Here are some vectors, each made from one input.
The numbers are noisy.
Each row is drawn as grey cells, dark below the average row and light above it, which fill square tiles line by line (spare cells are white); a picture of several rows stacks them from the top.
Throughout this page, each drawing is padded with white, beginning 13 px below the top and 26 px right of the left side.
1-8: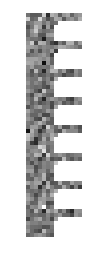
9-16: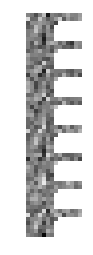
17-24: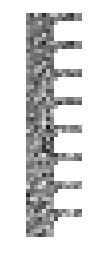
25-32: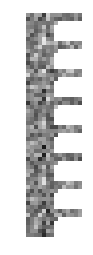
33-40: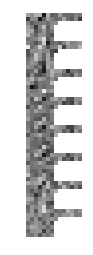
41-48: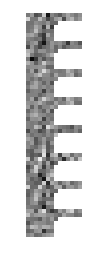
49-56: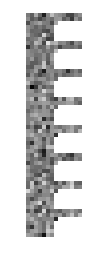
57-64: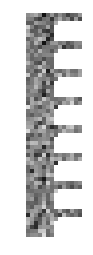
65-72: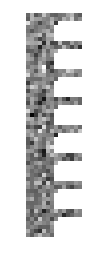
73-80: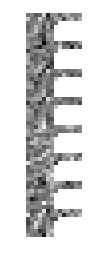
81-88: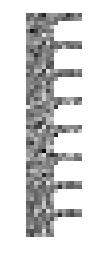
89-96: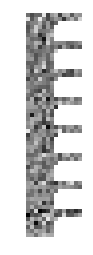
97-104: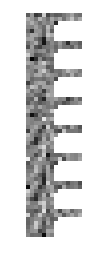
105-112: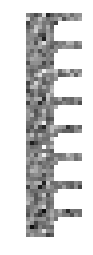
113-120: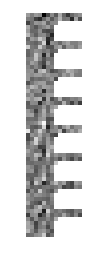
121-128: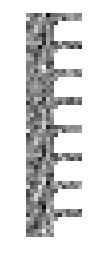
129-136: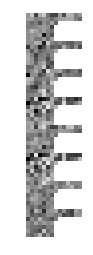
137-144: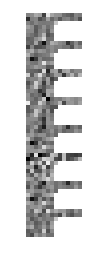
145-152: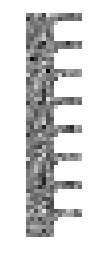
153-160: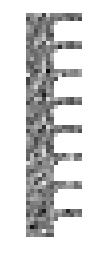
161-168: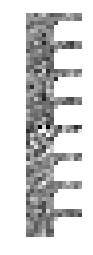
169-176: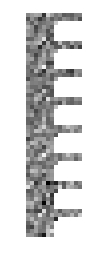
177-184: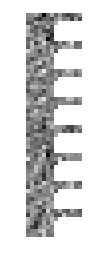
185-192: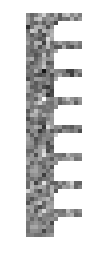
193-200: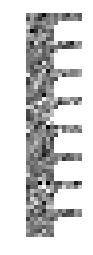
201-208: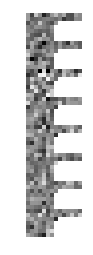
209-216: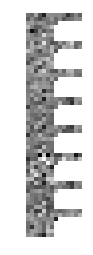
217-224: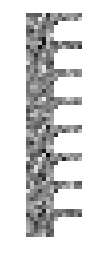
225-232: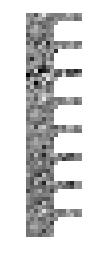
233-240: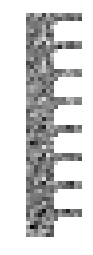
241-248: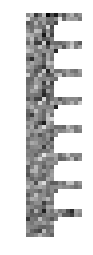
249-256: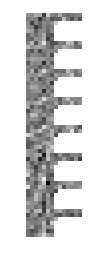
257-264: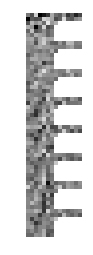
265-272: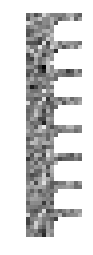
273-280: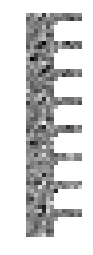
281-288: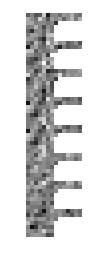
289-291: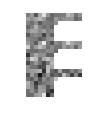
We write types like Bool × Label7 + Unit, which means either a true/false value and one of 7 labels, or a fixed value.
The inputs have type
Bool × List2(Line6 + Line7).
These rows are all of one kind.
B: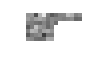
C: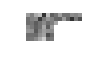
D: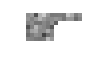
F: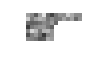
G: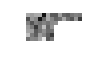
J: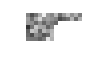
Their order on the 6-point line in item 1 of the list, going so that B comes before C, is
G, J, D, B, C, F.
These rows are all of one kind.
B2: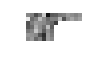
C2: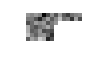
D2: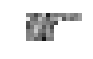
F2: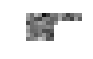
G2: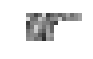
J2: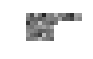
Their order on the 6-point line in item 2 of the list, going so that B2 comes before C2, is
D2, G2, J2, F2, B2, C2.
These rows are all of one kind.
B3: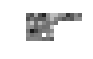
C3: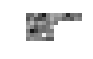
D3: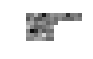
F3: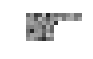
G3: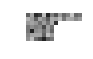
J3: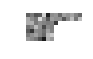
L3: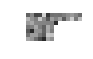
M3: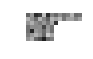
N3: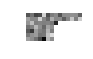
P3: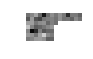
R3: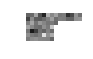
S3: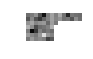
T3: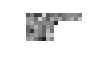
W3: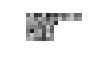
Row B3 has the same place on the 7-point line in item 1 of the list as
C3, G3, M3 and S3.
